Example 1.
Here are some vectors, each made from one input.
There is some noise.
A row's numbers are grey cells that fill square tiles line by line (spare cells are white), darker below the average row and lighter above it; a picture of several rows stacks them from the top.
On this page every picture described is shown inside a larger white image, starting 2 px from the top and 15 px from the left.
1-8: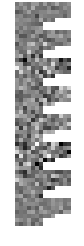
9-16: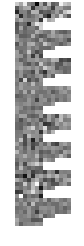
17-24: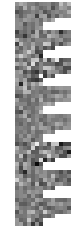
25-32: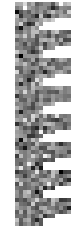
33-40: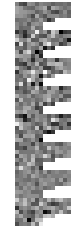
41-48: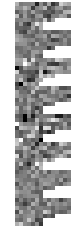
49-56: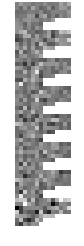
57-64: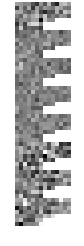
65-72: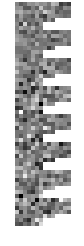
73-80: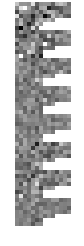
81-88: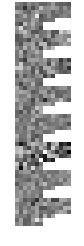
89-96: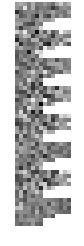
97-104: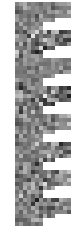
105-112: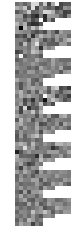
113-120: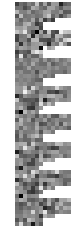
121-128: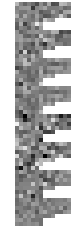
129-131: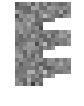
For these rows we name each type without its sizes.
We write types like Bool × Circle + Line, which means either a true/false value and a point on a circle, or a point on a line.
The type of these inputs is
Bool × Bool × Bool + Line.
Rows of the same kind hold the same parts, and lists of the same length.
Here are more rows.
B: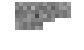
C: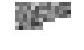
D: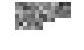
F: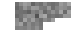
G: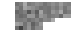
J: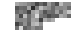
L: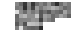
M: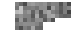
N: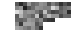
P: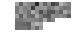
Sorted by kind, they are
B, C, F, G
D, J, L, M, N, P

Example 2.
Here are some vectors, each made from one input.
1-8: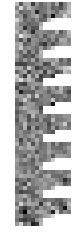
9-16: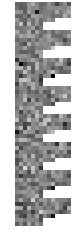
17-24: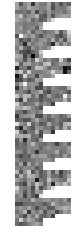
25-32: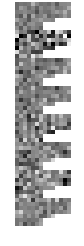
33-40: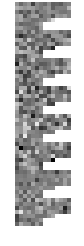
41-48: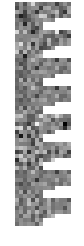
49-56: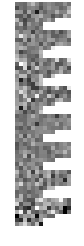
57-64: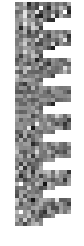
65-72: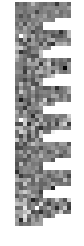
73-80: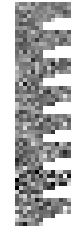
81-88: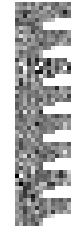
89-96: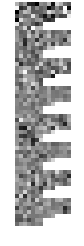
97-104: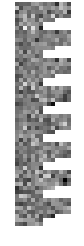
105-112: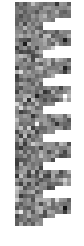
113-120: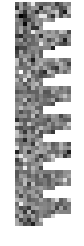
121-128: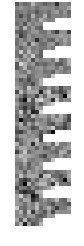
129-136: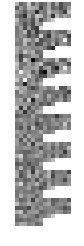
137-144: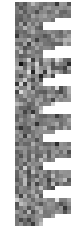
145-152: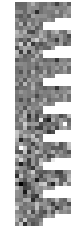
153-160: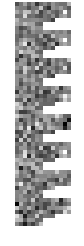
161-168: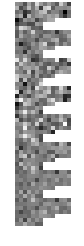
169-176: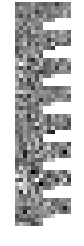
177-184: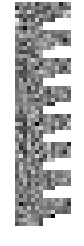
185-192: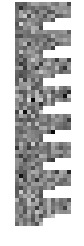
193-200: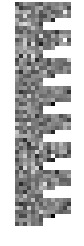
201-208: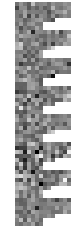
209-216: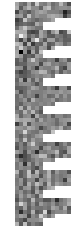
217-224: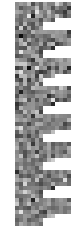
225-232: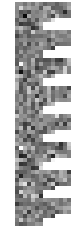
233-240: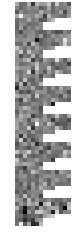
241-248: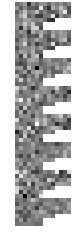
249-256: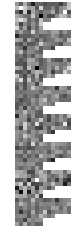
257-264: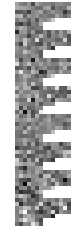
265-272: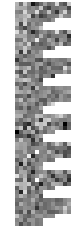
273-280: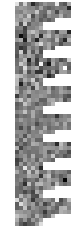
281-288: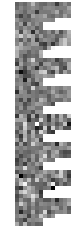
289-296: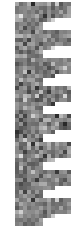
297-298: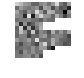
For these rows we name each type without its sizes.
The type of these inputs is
List(Line).
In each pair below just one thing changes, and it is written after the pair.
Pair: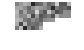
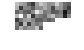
the place on the line in item 1 of the list
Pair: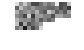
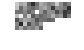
the place on the line in item 2 of the list
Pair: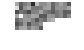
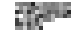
the place on the line in item 1 of the list
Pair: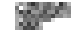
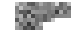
the place on the line in item 2 of the list
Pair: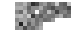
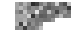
the place on the line in item 2 of the list
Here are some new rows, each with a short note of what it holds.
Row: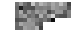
a list of one item
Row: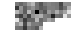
a list of one item
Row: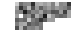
a list of two items
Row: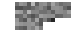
a list of one item
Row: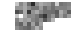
a list of two items
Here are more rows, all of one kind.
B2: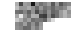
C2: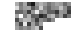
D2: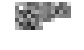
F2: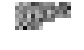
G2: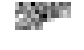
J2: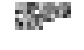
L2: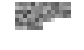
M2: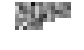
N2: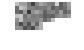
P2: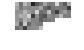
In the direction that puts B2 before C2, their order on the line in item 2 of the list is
P2, F2, J2, N2, G2, B2, M2, C2, L2, D2.
